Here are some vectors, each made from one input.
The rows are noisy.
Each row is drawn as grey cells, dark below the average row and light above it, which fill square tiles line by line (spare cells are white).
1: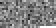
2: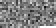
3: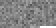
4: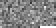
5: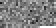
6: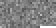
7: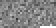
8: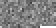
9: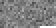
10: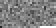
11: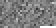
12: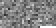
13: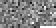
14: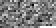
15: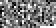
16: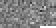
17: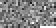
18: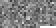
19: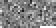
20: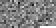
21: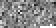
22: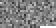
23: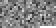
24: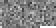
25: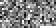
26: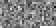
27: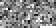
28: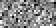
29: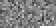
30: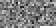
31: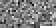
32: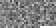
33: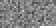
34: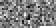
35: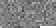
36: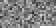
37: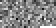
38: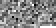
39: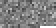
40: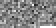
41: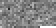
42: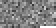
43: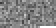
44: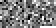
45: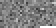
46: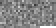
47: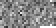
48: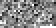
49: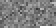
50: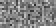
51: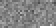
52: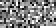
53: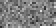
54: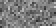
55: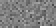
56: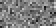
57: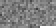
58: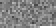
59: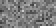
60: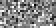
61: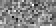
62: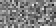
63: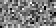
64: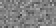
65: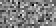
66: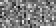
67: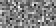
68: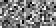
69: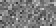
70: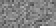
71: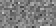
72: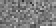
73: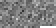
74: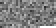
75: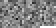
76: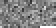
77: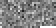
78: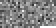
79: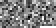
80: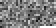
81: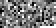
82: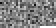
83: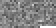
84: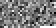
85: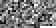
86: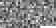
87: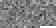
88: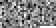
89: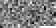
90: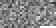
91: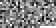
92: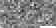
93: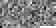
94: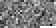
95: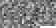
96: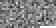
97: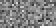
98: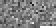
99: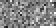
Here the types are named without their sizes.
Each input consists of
either a point on a circle and a true/false value, or a point on a line.
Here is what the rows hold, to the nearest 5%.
About 50% of them hold a point on a circle and a true/false value. The rest hold a point on a line.
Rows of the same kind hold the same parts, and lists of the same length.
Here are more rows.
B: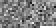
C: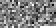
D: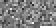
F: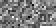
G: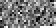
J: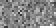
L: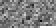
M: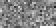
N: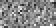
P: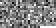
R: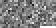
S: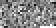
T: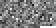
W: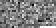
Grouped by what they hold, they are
B, C, D, F, G, M, P, R, T
J, L, N, S, W

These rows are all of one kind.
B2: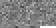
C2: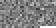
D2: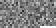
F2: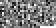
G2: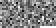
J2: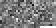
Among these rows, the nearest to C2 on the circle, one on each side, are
D2 and J2.
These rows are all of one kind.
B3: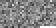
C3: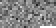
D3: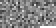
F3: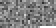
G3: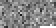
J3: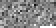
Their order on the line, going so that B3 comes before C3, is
J3, B3, C3, D3, F3, G3.
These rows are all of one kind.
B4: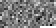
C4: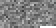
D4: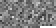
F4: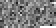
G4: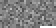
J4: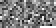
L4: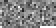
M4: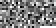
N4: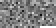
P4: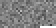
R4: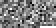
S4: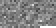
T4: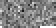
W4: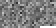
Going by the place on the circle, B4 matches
C4, D4, M4 and W4.
